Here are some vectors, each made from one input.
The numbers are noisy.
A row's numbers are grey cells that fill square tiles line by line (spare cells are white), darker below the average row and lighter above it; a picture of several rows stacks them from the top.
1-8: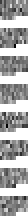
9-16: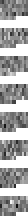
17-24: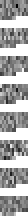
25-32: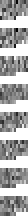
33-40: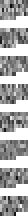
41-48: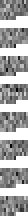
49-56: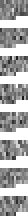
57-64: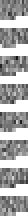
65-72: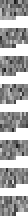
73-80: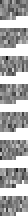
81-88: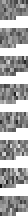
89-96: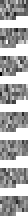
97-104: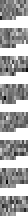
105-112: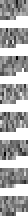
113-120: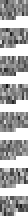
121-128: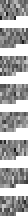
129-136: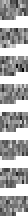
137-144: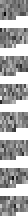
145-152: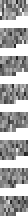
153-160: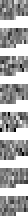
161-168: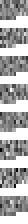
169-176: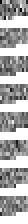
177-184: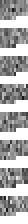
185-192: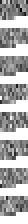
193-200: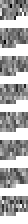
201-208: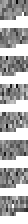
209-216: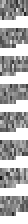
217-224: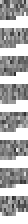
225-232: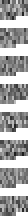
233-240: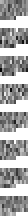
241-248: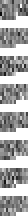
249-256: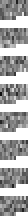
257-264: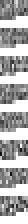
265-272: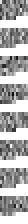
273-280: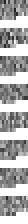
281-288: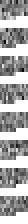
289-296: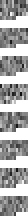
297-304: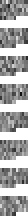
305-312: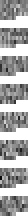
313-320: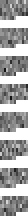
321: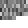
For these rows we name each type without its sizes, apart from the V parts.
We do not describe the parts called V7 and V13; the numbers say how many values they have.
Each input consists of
a value of V13, together with either a node of a tree, or a true/false value and a value of V7.
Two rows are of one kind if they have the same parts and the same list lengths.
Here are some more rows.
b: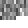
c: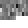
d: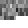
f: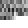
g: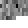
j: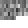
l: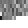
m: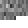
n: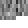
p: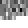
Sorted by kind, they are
b, f, j, l, n
c, d, g, m, p

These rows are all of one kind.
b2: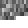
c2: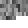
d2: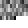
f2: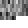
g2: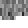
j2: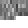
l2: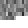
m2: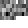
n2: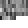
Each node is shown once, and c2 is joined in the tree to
d2 and f2.
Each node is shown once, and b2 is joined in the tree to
f2 and j2.
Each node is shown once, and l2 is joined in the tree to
f2 and n2.
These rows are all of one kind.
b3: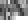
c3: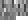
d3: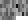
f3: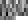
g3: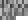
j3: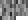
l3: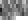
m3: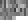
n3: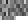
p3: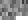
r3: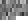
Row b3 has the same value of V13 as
f3, l3 and r3.
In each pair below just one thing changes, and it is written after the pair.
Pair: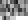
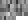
the value of V13
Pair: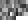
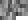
the true/false value
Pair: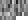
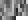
the true/false value
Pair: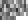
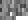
the value of V13
